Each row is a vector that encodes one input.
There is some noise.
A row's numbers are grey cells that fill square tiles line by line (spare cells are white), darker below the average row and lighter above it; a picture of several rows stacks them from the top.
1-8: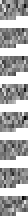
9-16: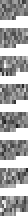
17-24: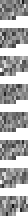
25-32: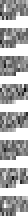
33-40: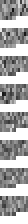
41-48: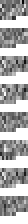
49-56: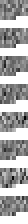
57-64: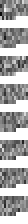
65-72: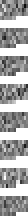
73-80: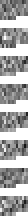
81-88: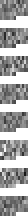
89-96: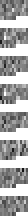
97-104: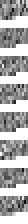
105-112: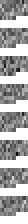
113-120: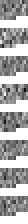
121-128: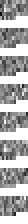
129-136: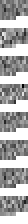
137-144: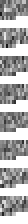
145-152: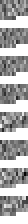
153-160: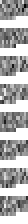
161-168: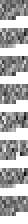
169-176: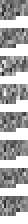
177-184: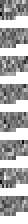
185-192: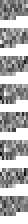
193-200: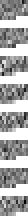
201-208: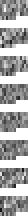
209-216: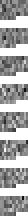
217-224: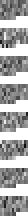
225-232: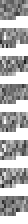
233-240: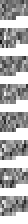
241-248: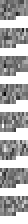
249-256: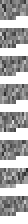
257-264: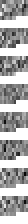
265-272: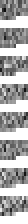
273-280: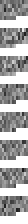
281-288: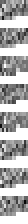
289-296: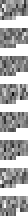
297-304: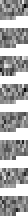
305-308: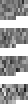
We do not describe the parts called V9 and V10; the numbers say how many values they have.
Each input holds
either a point on an 8-point line, three true/false values, a value of V9 and a value of V10, or a point on a 15-point line.
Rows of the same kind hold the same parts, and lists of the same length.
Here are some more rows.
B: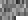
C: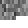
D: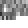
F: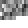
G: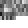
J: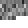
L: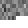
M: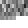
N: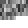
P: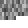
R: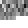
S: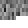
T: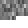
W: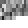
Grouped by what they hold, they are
B, C, J, L, P, S, T
D, F, G, M, N, R, W

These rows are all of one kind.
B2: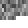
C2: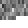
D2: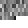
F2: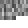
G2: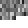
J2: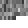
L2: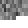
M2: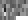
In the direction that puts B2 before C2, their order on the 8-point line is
B2, C2, G2, J2, L2, M2, D2, F2.
